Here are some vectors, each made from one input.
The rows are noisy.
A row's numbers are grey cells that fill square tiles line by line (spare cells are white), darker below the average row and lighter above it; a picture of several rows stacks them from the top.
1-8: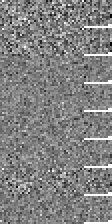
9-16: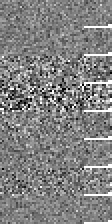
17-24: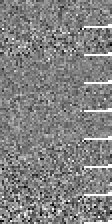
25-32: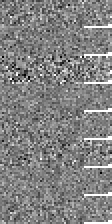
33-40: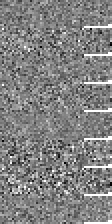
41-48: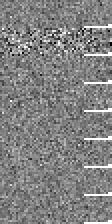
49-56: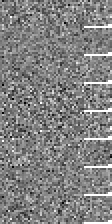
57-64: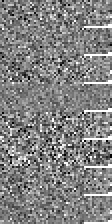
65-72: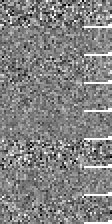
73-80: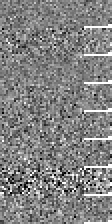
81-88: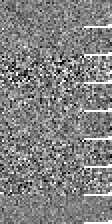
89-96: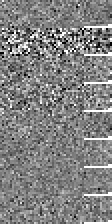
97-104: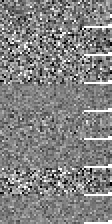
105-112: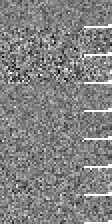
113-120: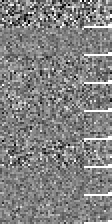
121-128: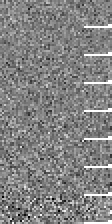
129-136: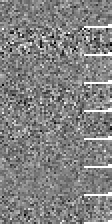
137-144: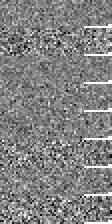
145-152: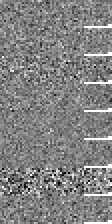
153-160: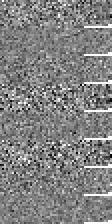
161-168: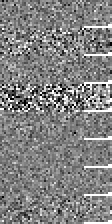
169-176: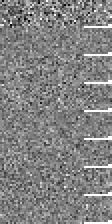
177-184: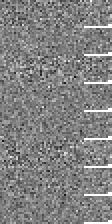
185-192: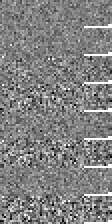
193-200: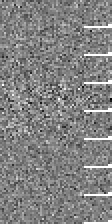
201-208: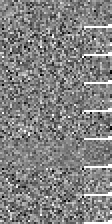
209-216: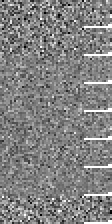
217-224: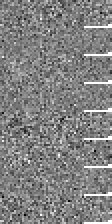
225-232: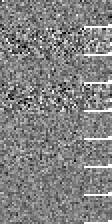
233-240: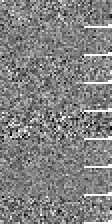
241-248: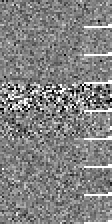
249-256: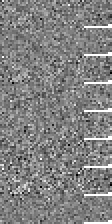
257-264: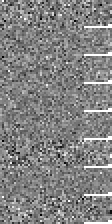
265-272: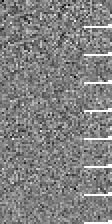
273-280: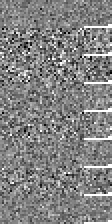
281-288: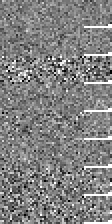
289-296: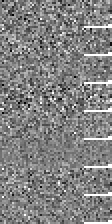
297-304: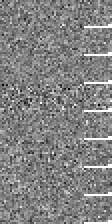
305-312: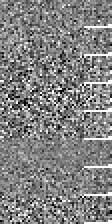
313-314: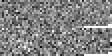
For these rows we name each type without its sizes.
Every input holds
a label, together with either a fixed value, or two labels.
